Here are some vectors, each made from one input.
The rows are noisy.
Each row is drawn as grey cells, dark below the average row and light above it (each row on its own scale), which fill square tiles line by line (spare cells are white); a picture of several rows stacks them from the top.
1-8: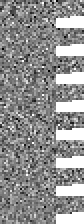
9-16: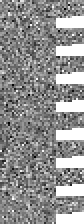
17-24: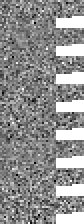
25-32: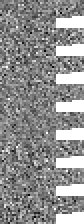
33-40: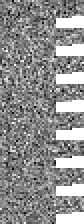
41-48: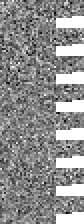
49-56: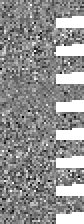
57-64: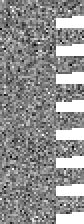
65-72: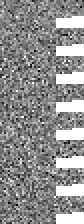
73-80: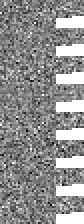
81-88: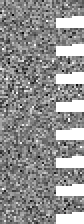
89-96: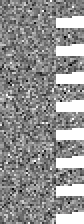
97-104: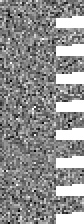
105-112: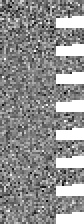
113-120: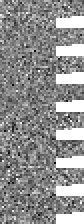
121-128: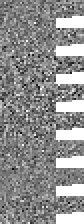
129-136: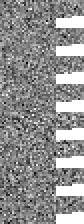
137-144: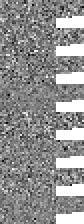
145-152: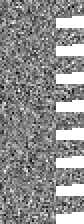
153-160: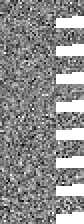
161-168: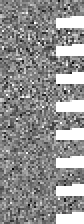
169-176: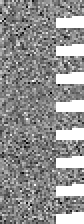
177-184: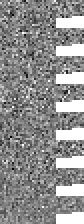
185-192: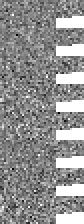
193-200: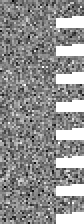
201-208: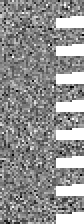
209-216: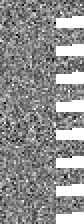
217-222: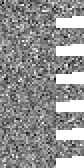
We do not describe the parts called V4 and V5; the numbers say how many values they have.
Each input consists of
a node of each of two 8-node trees, a value of V4 and a value of V5, together with either a fixed value, or a node of an 8-node tree.
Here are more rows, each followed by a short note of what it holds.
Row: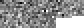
a node of each of two 8-node trees, a value of V4 and a value of V5
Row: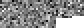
a node of each of two 8-node trees, a value of V4 and a value of V5
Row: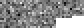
a node of each of three 8-node trees, a value of V4 and a value of V5
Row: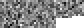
a node of each of two 8-node trees, a value of V4 and a value of V5
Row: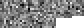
a node of each of two 8-node trees, a value of V4 and a value of V5
